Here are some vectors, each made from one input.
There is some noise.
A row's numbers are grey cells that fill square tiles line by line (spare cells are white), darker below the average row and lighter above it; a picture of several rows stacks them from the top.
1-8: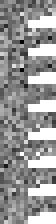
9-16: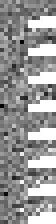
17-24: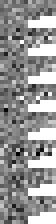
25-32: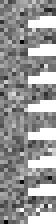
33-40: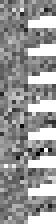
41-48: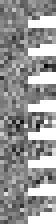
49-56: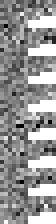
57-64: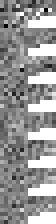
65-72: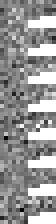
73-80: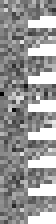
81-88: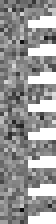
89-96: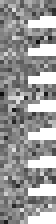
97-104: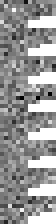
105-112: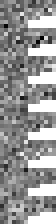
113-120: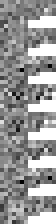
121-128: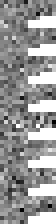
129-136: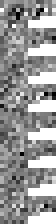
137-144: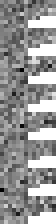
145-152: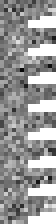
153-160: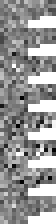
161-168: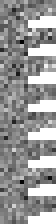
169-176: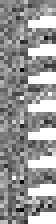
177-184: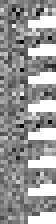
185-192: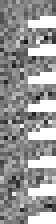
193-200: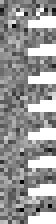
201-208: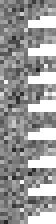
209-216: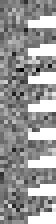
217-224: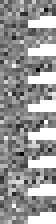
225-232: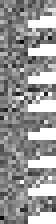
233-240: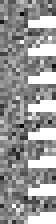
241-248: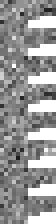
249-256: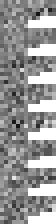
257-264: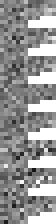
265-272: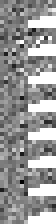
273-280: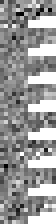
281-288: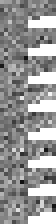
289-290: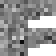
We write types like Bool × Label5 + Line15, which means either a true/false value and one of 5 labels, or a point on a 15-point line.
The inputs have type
(Bool × Bool × Bool × Bool + Unit) × (Tree18 + Unit).
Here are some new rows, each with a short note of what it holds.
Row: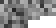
a fixed value
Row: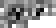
four true/false values
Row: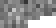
a node of an 18-node tree and four true/false values
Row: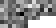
a node of an 18-node tree
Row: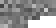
a node of an 18-node tree and four true/false values
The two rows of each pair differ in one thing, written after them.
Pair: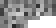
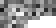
the node of the tree
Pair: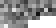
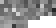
the node of the tree
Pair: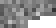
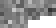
the node of the tree
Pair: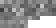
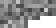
the node of the tree
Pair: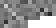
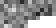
the node of the tree
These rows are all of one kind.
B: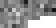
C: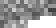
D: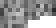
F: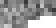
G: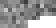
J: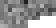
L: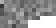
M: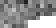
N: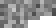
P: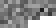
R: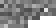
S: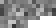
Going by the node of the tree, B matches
F, G and M.
